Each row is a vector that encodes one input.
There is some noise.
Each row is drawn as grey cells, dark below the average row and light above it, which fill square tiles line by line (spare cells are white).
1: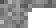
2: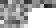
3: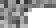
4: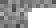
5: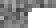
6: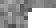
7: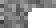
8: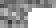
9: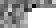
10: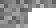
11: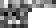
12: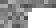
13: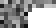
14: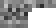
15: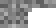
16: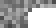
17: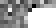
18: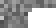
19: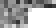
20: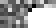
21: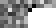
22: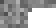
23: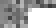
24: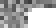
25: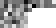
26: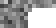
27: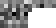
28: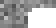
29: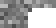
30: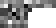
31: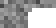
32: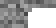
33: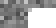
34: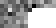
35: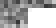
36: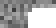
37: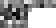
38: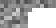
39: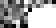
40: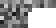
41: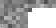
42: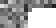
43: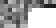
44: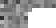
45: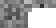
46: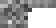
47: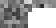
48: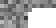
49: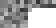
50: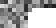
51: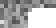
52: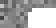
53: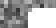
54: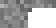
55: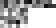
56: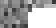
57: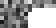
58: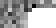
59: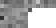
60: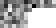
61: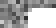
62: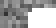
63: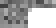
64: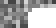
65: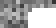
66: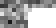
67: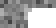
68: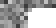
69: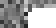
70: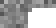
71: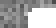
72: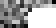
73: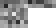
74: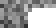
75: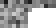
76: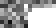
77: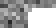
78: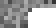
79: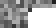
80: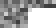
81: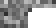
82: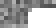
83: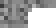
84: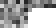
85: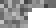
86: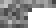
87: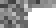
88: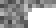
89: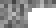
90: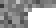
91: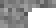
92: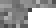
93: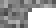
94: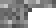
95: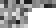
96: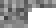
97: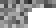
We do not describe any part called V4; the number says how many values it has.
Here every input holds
a list of up to two items, each one of 5 labels and a value of V4.
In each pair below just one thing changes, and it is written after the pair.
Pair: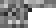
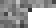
the label in item 1 of the list
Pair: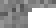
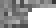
the label in item 1 of the list
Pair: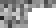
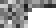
the label in item 1 of the list
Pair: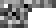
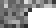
the label in item 1 of the list
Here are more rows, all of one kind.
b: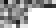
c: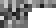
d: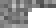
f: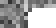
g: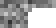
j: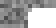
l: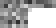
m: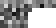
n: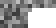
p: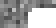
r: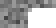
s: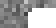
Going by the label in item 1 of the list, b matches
f, g, p and s.
